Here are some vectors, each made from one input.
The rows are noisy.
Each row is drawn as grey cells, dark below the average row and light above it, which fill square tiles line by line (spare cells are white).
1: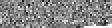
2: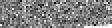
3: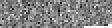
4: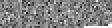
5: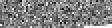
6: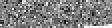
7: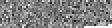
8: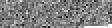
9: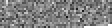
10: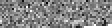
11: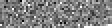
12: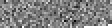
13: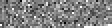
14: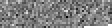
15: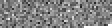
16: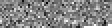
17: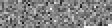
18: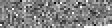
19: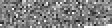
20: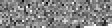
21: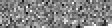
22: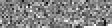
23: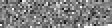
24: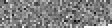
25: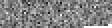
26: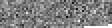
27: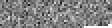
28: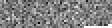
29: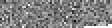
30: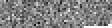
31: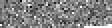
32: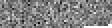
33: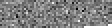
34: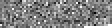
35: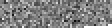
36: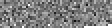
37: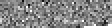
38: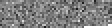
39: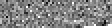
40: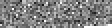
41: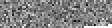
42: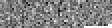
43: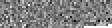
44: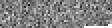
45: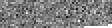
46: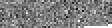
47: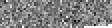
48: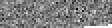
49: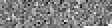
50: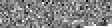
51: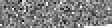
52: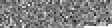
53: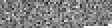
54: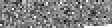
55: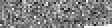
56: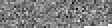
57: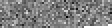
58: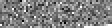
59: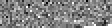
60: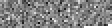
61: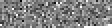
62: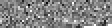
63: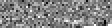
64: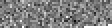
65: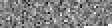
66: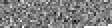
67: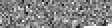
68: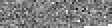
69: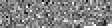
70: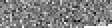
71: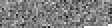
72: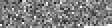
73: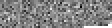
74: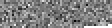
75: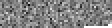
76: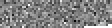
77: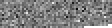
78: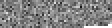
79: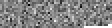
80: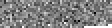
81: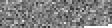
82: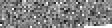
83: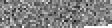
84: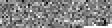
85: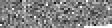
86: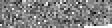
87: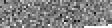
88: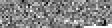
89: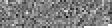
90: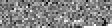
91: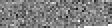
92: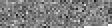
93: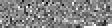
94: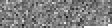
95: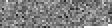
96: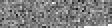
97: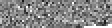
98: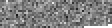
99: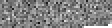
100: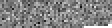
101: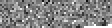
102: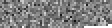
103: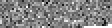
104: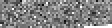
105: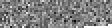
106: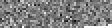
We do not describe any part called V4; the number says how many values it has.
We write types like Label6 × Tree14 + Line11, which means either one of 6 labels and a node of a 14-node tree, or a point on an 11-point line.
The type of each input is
Bool × Bool × Bool × Line5 × (Line5 + V4).
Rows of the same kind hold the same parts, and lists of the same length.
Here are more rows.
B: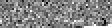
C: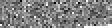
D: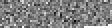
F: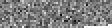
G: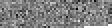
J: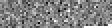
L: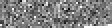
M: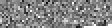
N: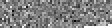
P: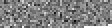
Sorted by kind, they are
B, D, F, G, L, P
C, J, M, N

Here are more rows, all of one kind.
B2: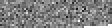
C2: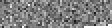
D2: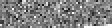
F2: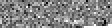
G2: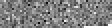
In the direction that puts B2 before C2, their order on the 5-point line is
F2, G2, B2, C2, D2.
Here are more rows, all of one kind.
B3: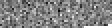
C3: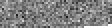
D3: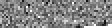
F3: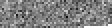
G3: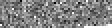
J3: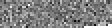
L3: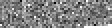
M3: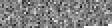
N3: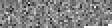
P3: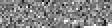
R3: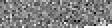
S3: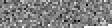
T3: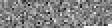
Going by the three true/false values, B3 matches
G3, J3, L3 and P3.
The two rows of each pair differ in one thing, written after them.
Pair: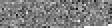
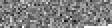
the place on the 5-point line
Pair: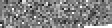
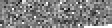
the value of V4
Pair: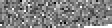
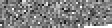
one of the three true/false values
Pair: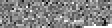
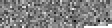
the place on the 5-point line
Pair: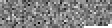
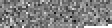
the place on the 5-point line
